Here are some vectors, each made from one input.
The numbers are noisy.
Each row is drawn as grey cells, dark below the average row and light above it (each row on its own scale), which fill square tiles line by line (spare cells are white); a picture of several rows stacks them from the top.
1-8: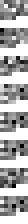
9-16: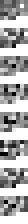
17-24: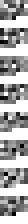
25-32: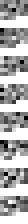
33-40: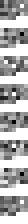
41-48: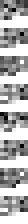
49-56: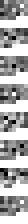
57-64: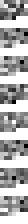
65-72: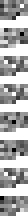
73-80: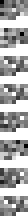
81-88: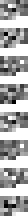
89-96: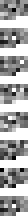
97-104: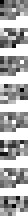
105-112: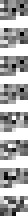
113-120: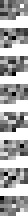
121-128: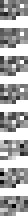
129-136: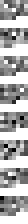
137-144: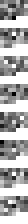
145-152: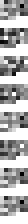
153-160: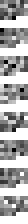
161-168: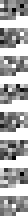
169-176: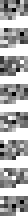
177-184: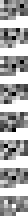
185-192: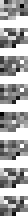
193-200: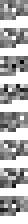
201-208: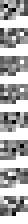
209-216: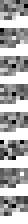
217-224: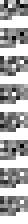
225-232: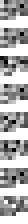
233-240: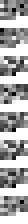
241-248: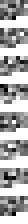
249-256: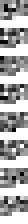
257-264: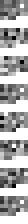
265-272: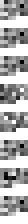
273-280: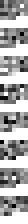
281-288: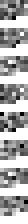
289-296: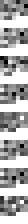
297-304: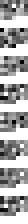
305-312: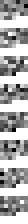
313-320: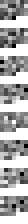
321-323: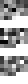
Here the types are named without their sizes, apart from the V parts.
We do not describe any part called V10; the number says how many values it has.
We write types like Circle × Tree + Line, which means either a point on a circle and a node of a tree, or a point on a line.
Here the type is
Bool × (Line + V10).
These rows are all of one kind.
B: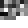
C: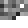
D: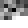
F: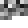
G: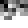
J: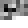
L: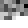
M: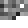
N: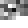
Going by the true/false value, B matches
C and M.
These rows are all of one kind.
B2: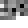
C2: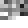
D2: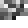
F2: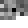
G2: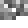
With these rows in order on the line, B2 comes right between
D2 and F2.
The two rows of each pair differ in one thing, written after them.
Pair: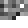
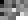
the value of V10
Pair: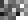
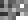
the value of V10
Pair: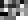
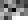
the true/false value
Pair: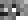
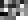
the value of V10
